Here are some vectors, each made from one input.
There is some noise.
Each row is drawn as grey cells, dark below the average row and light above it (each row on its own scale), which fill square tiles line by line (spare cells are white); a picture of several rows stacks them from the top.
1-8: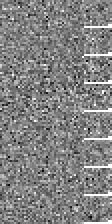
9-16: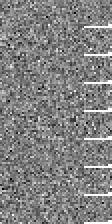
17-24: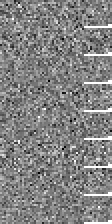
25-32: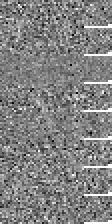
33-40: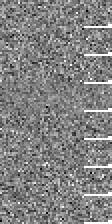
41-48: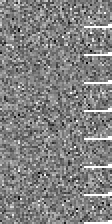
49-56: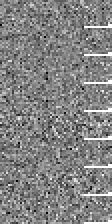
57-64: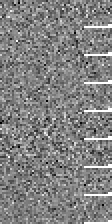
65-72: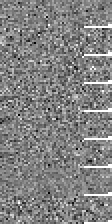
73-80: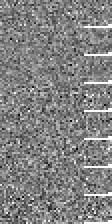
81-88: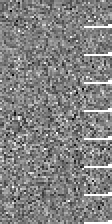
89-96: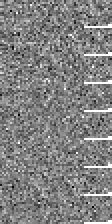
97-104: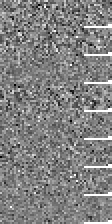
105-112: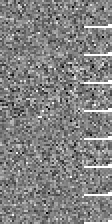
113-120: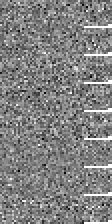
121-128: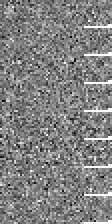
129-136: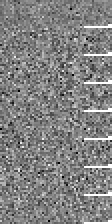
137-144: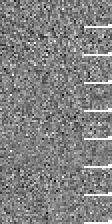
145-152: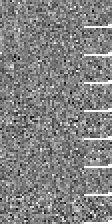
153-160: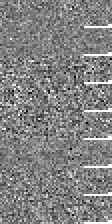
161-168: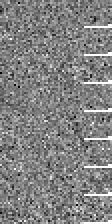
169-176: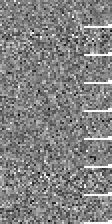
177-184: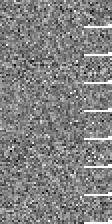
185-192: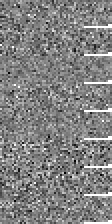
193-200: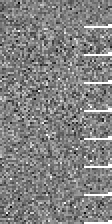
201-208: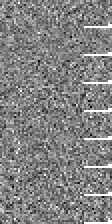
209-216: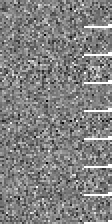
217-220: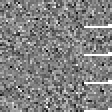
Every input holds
a point on a 9-point circle and a true/false value, together with either a point on a 7-point line, or a point on an 8-point line.
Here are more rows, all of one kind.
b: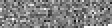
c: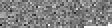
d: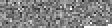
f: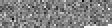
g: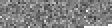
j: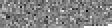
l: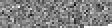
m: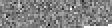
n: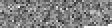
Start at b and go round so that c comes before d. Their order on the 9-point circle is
b, l, c, j, f, n, m, g, d.
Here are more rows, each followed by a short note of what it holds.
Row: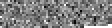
a point on a 9-point circle, a point on a 7-point line and a true/false value
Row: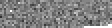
a point on a 9-point circle, a point on an 8-point line and a true/false value
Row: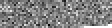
a point on a 9-point circle, a point on an 8-point line and a true/false value
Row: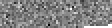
a point on a 9-point circle, a point on a 7-point line and a true/false value
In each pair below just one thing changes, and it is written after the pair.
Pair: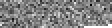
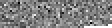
the true/false value
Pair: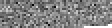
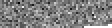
the true/false value
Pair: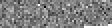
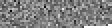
the place on the 8-point line
